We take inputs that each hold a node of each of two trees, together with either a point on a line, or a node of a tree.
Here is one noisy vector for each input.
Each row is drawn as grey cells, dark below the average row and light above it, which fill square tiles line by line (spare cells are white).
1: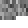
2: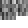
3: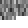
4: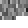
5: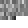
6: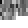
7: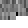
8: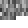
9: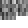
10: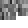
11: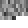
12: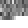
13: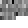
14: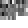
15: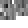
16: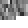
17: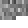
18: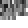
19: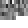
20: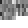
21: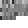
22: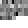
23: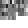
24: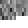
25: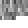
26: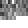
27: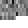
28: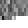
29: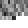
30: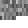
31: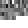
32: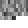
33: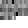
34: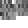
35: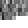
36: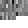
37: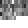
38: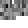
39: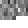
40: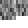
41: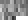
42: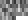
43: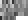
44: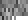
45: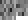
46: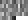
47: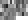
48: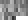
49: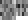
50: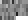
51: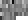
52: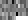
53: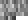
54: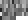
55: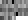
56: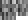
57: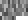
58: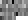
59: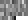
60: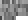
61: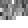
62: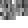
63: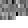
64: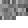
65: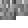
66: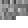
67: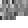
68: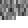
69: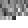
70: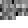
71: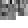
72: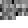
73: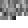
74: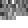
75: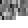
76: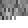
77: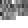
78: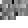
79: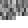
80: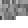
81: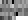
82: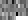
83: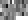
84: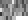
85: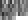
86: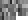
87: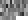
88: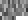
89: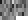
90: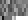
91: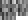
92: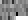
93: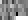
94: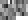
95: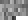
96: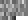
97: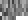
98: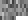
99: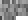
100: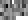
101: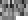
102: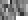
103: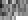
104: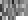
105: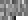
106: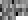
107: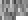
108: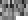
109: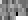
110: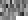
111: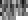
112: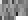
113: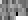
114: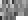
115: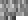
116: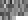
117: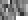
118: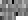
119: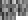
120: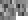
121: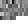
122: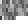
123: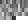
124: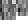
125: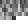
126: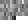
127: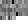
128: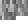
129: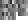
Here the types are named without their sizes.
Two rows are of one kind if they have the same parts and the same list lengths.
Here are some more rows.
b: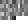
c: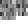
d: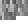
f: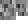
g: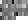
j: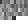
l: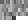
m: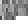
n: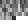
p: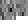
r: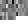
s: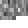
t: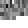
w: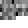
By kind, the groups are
b, d, g, j, l, m, n, r, s, w
c, f, p, t

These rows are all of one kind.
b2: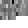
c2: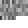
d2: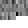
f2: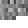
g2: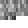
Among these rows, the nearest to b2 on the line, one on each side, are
c2 and d2.
